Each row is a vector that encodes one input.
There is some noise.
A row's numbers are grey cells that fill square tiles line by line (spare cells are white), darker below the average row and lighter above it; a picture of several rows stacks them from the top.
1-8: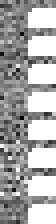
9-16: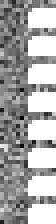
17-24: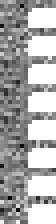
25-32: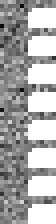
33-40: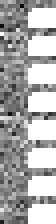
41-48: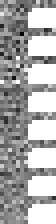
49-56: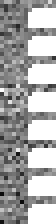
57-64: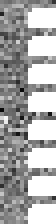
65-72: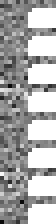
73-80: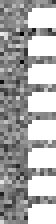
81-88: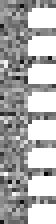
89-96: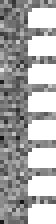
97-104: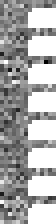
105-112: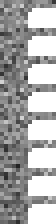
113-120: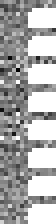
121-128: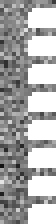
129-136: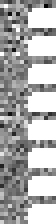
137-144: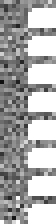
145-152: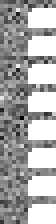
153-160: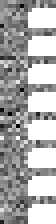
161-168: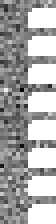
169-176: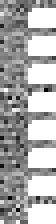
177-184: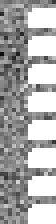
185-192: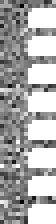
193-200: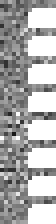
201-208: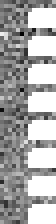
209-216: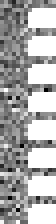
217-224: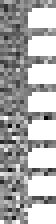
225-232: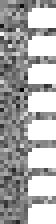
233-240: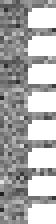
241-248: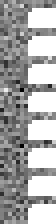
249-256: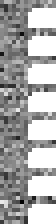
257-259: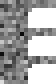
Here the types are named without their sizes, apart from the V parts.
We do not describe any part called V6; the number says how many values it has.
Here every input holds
a true/false value, together with either a node of a tree, or a value of V6.
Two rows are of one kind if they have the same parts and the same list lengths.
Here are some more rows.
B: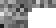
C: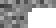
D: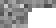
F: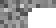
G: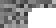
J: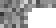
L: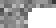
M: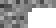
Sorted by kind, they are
B, C, G, M
D, F, J, L

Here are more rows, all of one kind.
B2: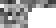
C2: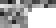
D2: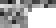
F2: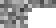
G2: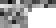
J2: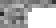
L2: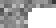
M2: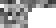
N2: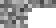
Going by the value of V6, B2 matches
L2 and M2.
